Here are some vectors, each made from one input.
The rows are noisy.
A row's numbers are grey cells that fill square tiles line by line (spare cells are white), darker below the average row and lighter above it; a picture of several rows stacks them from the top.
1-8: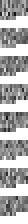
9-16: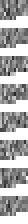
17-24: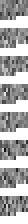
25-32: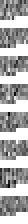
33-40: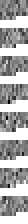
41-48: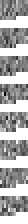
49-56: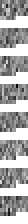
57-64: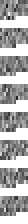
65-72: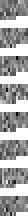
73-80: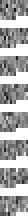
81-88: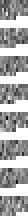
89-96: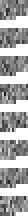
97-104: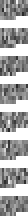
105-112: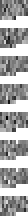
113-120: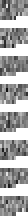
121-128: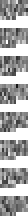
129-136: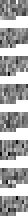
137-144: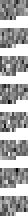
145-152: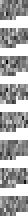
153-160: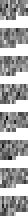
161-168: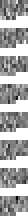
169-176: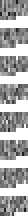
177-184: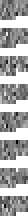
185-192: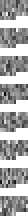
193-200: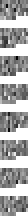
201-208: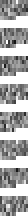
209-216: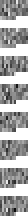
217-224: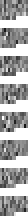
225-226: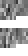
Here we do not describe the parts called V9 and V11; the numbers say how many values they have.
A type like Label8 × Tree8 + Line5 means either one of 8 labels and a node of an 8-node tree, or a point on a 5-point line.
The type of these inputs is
(Bool × Label10 + V9) × V11.
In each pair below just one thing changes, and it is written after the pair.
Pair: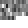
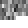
the value of V9
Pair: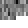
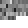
the value of V11
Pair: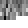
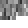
the value of V9
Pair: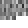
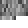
the value of V9
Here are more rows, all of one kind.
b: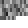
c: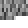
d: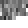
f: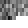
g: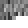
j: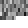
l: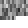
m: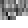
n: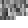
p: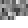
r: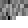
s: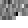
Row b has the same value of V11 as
c, j, l and n.
